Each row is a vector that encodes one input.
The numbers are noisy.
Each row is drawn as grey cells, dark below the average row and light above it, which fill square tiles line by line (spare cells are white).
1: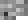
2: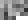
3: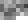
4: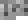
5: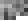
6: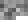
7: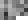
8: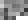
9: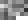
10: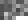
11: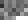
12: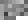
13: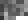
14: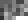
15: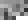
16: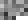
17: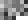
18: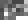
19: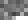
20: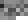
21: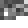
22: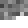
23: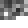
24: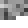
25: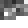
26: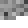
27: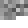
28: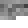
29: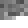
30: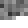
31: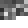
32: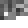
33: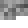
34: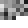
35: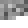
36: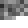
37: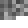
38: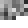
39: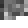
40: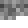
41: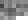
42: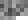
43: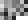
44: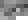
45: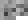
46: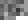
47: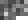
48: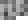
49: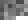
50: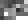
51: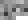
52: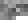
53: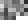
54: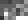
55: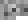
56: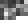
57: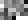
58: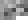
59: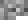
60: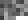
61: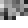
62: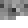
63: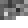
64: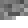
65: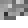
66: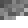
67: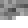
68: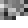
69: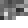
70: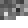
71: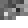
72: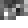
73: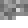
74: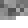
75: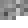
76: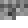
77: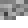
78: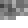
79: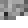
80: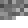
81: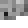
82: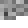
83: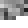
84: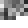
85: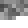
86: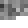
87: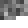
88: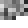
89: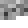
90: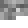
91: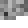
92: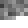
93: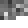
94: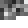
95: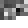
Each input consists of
a point on a 10-point line.
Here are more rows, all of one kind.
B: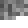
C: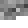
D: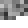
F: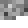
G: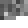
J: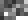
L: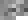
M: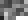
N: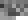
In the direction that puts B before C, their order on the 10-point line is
J, M, G, B, N, C, L, F, D.
